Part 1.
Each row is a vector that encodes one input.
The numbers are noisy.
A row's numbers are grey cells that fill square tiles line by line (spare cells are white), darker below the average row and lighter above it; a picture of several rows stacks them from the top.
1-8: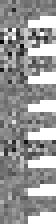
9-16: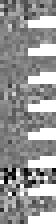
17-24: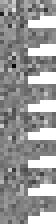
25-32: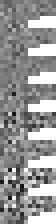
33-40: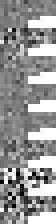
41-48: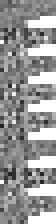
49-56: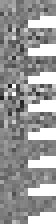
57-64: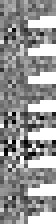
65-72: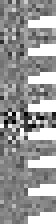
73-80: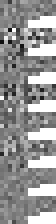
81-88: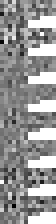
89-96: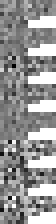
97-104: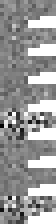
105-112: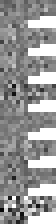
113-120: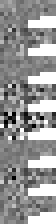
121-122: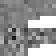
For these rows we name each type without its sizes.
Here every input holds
a node of a tree and a true/false value.
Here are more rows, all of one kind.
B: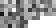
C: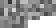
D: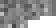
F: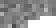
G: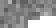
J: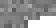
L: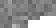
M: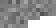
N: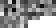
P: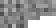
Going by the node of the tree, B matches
D, F and G.
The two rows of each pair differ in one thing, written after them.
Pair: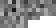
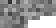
the true/false value
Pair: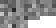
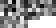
the true/false value
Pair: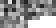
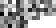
the node of the tree
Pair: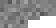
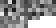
the true/false value
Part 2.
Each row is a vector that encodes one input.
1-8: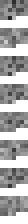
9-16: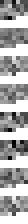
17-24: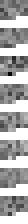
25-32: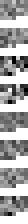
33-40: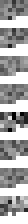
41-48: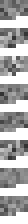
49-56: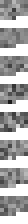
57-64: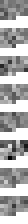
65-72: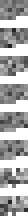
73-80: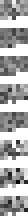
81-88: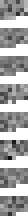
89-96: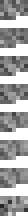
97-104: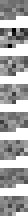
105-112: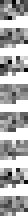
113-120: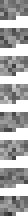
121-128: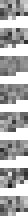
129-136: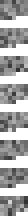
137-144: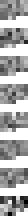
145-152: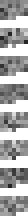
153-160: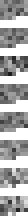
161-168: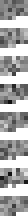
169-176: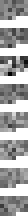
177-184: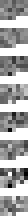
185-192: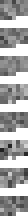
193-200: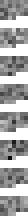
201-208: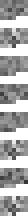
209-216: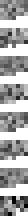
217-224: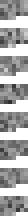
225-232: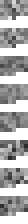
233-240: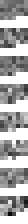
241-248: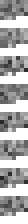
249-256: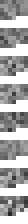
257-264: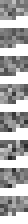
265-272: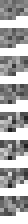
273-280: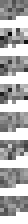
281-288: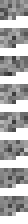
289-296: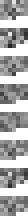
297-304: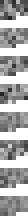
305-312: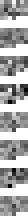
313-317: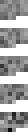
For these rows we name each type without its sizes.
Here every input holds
either a point on a line, or three true/false values.
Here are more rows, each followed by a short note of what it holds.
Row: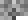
a point on a line
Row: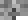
a point on a line
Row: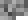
a point on a line
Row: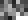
three true/false values
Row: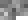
a point on a line
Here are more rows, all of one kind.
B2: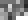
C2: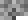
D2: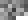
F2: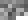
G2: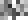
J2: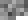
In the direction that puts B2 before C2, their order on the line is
B2, J2, F2, D2, C2, G2.
